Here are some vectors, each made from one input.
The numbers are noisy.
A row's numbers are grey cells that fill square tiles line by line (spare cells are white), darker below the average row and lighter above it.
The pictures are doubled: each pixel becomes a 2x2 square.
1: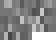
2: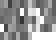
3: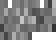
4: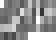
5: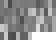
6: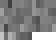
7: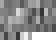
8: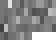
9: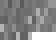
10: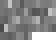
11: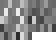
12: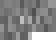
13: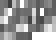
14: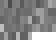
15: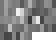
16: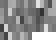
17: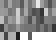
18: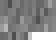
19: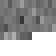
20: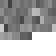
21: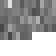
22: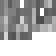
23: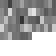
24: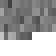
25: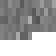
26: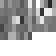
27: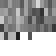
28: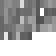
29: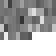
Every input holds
three true/false values.
